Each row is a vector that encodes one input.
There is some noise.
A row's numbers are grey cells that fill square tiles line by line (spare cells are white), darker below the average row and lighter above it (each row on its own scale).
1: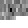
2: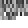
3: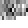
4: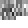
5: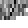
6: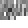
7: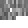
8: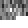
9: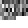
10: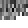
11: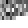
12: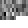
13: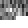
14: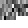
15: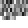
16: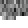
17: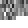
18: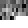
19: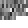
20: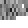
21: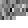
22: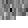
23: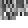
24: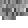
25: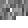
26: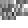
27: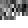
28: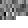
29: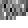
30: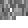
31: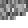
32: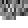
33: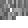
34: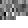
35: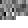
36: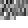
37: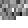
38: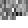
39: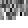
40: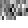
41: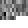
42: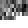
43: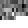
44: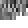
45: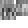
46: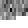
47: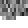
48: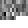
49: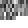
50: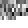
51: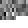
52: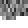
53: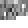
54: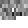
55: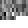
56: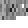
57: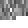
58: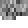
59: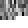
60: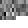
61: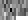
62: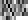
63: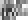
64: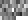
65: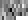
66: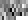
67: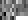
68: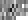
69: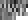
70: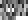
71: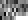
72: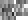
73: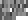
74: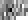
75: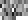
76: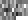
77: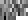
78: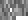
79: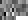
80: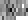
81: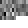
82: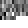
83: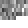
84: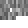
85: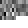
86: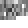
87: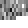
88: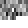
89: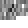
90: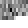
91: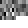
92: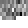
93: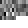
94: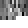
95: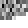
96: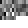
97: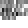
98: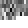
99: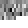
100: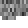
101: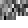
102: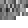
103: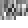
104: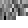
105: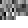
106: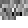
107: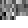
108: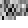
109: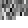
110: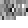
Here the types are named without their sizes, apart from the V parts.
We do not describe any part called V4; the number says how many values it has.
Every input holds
two labels, together with either a label, or three true/false values and a value of V4.
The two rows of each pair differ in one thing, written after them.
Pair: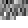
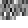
one of the three true/false values
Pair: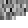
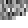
one of the three true/false values
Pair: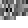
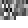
the value of V4
